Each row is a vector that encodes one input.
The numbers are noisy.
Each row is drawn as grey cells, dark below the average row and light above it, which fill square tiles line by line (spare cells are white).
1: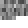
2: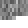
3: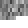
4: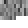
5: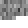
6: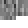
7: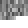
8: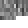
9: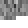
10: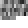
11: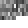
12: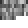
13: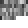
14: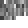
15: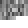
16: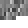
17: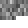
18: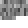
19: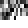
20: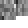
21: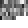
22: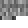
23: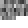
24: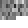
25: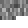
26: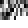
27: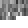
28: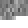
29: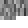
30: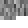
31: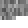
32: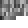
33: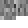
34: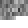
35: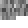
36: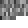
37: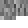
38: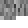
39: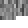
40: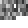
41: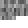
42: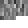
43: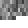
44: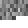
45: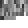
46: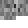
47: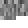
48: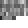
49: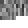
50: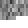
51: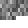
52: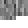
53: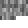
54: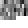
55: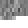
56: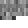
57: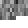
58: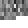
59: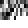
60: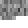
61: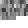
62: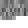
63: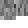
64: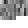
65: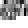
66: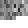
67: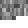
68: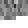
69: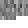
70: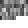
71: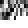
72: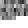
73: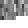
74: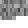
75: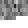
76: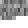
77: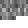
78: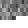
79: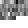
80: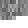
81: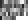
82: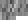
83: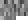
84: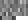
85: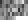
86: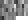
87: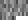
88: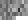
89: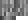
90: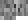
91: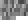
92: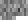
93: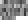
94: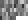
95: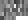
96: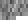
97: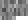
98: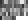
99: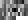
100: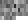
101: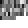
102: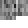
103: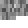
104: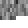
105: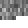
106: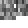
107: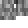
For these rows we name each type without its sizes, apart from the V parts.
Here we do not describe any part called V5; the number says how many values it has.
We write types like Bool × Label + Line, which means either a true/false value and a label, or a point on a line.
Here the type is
List(Bool × V5).
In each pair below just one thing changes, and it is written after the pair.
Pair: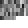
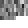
the value of V5 in item 1 of the list
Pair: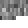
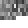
the true/false value in item 1 of the list
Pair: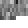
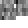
the true/false value in item 1 of the list
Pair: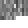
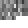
the value of V5 in item 2 of the list
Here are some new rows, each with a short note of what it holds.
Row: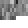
a list of two items
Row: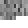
a list of one item
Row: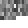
a list of two items
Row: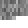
a list of one item
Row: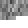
a list of one item
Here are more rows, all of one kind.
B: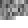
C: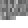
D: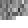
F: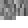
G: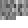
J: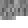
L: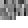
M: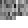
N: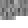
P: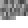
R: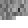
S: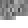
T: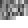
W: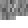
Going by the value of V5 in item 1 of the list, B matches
F, J, N and S.
